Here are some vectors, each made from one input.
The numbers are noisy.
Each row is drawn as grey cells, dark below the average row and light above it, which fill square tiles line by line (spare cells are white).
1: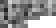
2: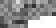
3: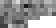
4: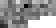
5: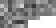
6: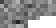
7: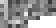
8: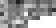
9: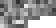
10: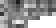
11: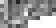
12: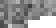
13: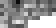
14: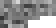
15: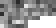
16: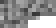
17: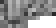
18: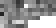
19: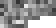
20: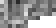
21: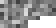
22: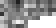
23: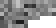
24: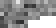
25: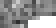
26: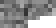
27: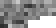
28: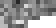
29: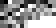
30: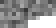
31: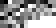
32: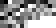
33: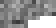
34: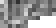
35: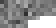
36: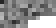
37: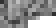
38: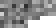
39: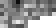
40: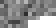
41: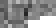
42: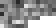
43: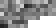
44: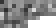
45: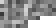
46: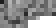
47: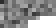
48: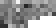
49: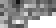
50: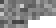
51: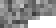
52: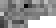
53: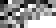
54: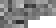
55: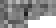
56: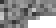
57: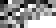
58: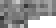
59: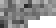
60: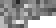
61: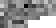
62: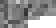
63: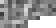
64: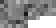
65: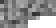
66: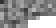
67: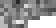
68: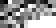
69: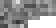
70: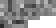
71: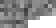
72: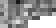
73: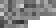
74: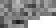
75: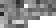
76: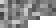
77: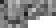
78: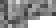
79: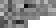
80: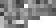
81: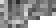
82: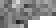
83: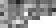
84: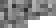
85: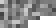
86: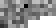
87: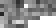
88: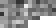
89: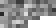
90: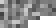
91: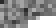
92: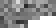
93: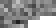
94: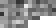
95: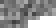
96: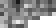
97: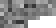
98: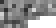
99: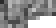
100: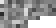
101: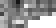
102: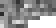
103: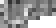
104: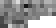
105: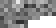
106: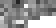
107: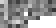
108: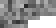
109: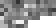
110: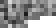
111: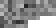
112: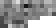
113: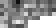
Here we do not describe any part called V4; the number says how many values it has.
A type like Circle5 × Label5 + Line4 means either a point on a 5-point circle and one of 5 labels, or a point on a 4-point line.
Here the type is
List2(Bool × Line5 × V4).
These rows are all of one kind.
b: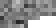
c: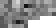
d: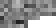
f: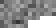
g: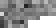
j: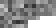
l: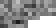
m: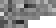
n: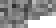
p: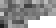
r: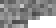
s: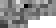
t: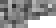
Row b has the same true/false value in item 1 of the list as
c, d, f and l.
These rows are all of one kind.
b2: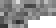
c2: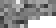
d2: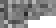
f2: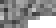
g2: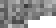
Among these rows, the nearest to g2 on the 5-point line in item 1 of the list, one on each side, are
b2 and d2.
